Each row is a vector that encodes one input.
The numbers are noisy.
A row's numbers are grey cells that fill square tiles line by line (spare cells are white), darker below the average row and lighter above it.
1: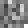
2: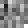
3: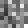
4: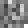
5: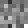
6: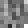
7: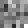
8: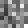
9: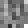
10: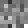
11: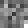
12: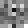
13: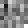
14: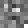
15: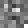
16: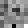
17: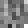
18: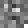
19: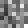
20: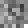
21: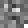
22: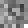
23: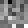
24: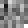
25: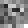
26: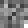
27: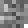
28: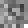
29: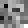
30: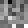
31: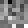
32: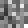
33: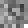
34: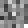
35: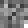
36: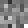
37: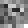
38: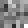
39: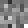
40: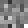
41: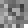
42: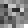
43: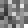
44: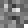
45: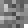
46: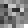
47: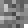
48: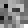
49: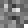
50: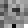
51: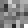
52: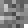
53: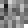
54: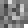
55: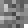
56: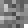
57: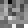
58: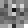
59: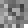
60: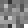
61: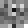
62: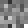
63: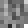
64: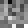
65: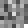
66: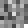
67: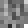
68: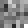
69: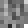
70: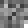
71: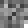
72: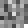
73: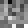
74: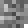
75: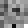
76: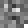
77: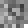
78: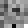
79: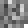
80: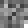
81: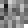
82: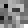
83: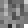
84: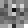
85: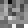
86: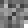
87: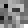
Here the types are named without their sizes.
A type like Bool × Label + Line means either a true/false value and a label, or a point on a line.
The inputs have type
Circle + Label.
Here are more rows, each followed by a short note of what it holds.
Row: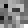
a point on a circle
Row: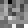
a label
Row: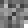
a label
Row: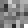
a point on a circle
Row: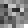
a point on a circle
